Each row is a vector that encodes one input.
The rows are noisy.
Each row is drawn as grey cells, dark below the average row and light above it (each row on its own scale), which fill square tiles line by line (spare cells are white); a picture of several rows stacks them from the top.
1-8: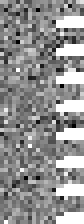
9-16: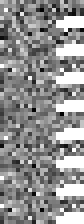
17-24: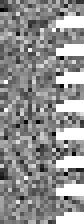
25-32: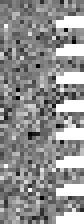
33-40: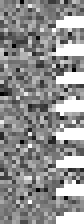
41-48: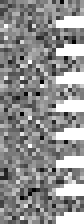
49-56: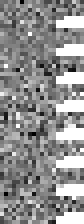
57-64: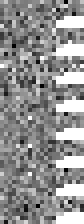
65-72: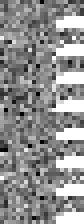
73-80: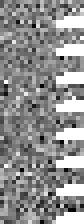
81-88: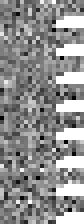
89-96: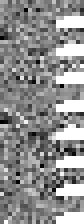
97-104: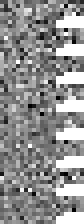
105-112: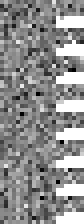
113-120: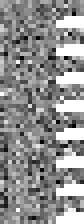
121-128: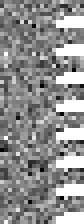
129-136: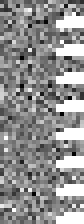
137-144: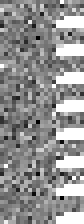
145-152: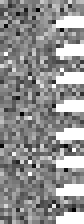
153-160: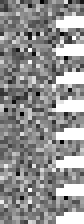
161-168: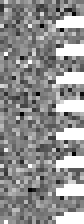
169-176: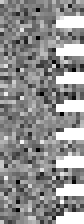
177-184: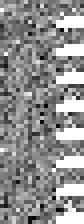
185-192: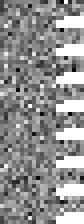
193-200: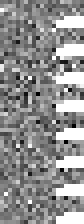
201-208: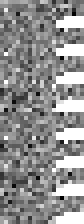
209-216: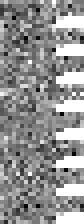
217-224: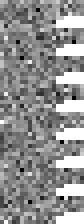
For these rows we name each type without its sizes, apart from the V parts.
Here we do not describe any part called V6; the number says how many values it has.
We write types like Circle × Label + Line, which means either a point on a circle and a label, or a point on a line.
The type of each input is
List(Label + Line) × V6.
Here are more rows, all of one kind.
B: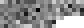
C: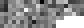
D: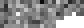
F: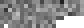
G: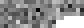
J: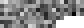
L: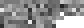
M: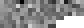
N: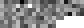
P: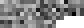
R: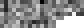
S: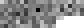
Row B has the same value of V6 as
G and S.
